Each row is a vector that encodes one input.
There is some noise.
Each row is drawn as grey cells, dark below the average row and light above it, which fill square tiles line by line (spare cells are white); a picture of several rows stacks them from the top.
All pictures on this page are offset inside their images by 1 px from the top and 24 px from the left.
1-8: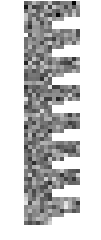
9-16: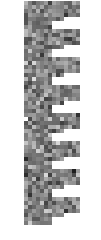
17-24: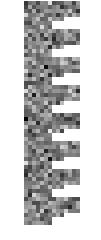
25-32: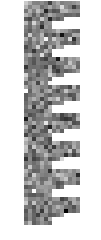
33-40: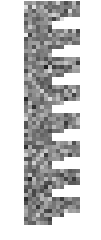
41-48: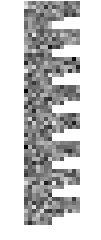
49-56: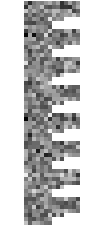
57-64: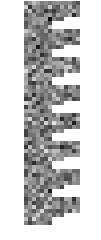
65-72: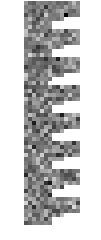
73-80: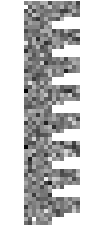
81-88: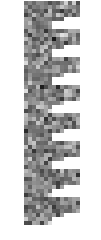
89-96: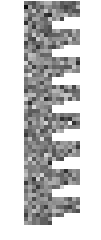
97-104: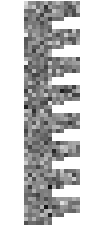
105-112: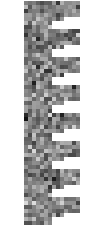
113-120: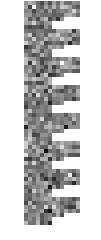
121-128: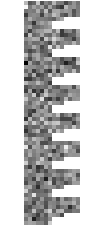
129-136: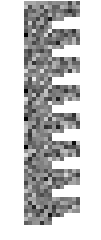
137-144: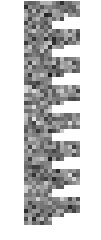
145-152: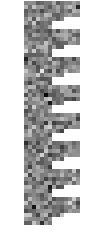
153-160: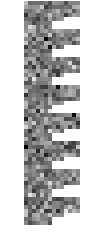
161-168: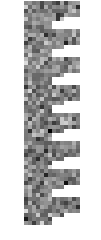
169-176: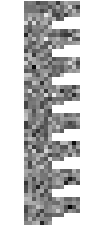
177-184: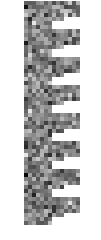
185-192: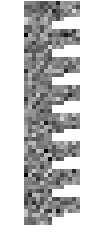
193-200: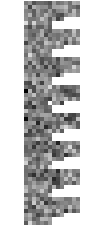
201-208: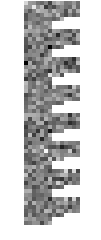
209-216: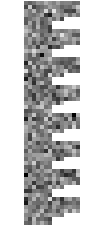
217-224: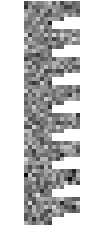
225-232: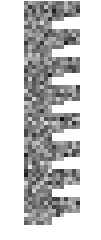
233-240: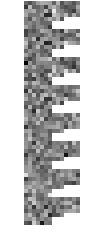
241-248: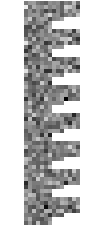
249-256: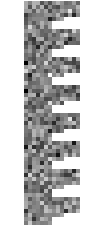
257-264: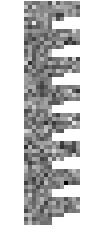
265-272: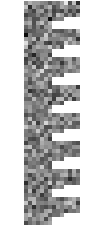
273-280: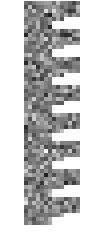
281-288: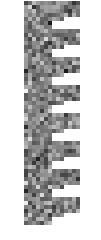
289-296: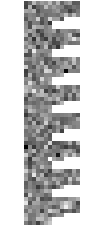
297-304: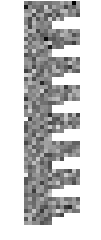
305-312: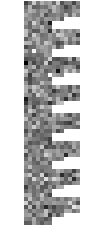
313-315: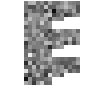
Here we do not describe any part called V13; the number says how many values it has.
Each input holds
a point on a 12-point line, together with either one of 7 labels and a point on a 10-point line, or one of 12 labels and a value of V13.
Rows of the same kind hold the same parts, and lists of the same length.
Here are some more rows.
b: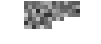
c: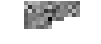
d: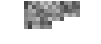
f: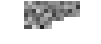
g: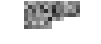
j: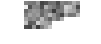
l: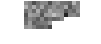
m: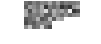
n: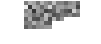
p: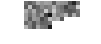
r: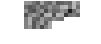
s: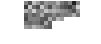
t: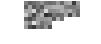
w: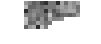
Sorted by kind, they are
b, d, m, p, s, t
c, f, g, j, l, n, r, w

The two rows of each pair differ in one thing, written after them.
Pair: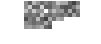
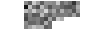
the label
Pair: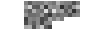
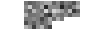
the place on the 10-point line
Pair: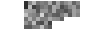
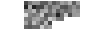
the place on the 12-point line
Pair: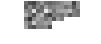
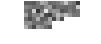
the place on the 12-point line
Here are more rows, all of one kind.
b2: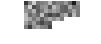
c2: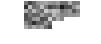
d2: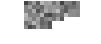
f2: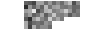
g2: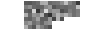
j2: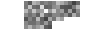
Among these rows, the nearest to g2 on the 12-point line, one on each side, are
c2 and d2.
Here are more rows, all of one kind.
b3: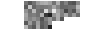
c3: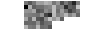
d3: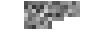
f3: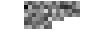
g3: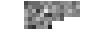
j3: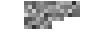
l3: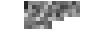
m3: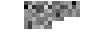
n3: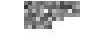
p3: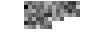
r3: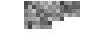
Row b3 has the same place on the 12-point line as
c3 and p3.
